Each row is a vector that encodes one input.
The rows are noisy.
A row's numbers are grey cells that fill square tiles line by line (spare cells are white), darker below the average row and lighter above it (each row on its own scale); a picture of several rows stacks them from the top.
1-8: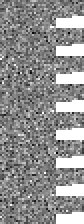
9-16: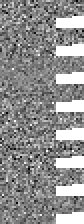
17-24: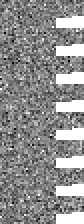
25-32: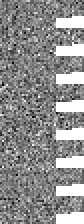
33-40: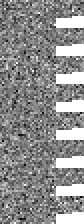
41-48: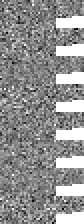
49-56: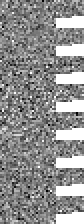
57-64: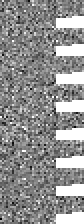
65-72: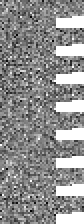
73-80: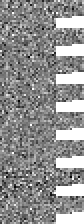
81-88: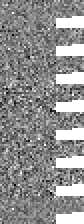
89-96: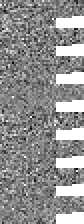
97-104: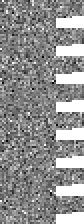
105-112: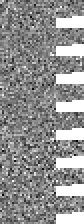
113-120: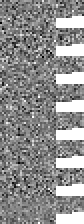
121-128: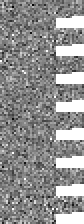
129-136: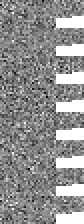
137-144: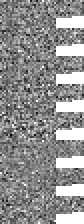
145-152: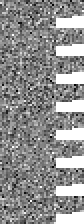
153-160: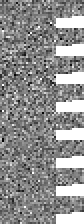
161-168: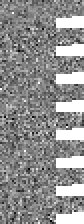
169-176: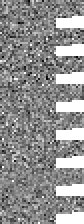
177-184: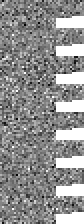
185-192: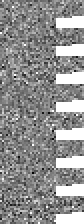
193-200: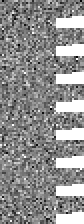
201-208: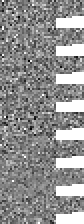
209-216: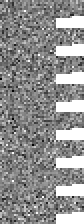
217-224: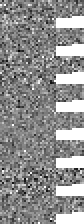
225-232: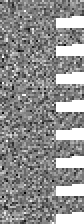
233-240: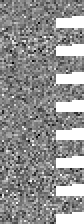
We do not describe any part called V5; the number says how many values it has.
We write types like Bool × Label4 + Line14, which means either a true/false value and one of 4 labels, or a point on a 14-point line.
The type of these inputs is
(Bool × Circle11 + Unit) × Line9 × V5.
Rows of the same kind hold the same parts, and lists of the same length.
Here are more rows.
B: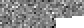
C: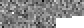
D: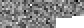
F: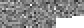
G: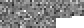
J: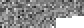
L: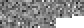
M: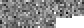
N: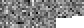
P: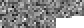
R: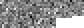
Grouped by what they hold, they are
B, G, N
C, D, F, J, L, M, P, R

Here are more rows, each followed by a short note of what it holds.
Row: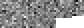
a point on a 9-point line and a value of V5
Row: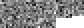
a point on an 11-point circle, a point on a 9-point line, a true/false value and a value of V5
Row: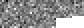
a point on an 11-point circle, a point on a 9-point line, a true/false value and a value of V5
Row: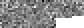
a point on a 9-point line and a value of V5
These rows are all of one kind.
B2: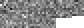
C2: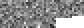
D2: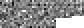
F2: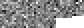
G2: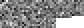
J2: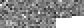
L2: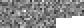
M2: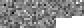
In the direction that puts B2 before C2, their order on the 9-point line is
B2, J2, G2, L2, D2, C2, F2, M2.
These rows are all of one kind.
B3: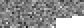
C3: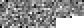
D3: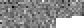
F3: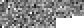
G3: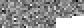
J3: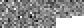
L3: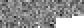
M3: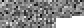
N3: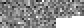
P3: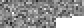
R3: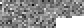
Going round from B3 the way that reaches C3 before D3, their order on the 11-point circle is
B3, C3, L3, F3, N3, M3, J3, R3, G3, P3, D3.
